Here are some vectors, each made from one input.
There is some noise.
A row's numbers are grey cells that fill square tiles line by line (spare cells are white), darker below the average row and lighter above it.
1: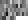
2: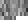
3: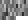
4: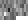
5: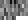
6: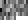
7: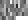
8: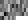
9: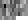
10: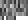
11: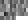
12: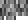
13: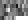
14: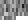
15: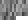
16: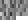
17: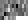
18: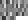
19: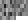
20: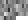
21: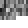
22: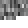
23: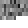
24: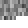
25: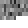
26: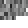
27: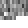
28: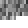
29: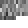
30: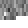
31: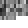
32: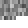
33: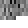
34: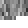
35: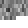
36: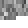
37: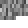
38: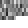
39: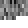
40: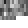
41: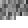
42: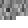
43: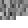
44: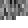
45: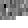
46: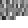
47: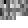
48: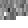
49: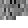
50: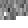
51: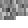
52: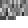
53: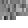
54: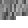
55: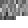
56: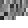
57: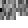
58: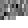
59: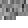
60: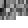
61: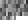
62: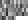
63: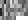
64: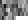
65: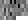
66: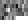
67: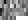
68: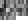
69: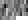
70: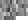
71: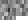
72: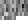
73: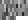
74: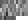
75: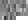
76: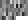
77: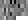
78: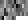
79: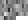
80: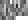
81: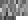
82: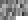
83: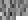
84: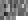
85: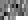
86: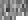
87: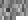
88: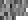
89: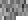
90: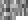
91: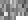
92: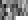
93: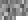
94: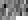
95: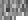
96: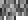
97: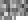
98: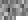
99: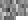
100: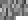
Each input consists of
a point on a 5-point line, together with either one of 10 labels, or a node of a 7-node tree.
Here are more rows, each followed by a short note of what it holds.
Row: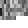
one of 10 labels and a point on a 5-point line
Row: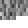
a point on a 5-point line and a node of a 7-node tree
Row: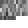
one of 10 labels and a point on a 5-point line
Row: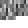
one of 10 labels and a point on a 5-point line
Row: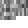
one of 10 labels and a point on a 5-point line
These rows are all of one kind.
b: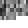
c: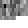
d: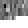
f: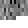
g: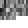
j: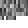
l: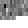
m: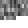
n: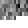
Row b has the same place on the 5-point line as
g and j.
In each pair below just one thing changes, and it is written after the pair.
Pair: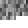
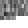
the place on the 5-point line
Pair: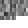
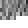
the place on the 5-point line
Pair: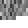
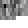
the node of the tree
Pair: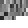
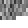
the place on the 5-point line
